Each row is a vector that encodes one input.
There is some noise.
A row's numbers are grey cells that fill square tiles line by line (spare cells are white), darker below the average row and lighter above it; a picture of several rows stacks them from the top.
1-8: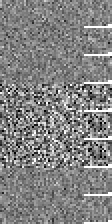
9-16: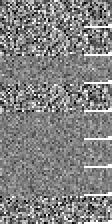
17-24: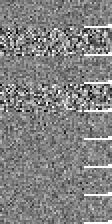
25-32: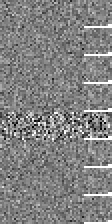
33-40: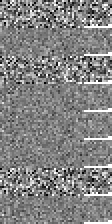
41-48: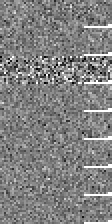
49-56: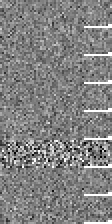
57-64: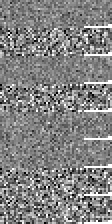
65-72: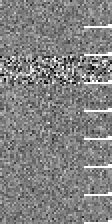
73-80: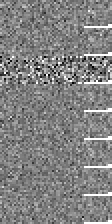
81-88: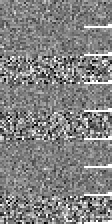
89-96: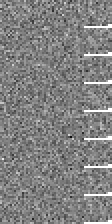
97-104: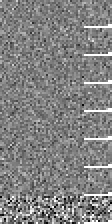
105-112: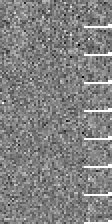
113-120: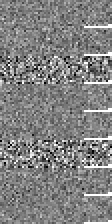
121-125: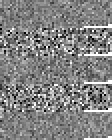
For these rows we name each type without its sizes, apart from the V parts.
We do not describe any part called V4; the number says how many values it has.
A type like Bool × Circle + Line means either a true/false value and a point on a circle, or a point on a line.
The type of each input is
Bool × List(V4) + Line.
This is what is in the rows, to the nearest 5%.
About 25% of them hold a point on a line. The rest hold a true/false value, together with a list of values of V4.
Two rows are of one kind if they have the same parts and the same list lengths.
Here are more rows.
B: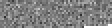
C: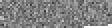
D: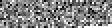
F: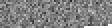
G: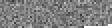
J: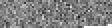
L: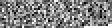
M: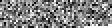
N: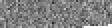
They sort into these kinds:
B, F, G
C, N
D, L, M
J

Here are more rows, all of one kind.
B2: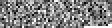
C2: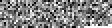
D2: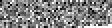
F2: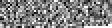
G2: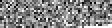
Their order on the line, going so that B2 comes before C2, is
B2, F2, G2, D2, C2.
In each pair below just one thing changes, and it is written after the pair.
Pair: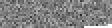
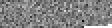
the true/false value
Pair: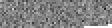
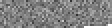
the value of V4 in item 1 of the list
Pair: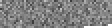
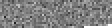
the value of V4 in item 1 of the list
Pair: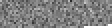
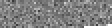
the value of V4 in item 1 of the list
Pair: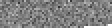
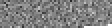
the true/false value
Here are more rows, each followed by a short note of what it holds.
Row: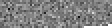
a true/false value, together with a list of two items
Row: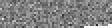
a true/false value, together with a list of two items
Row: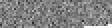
a true/false value, together with a list of one item
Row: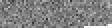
a true/false value, together with a list of one item
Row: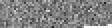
a true/false value, together with the empty list
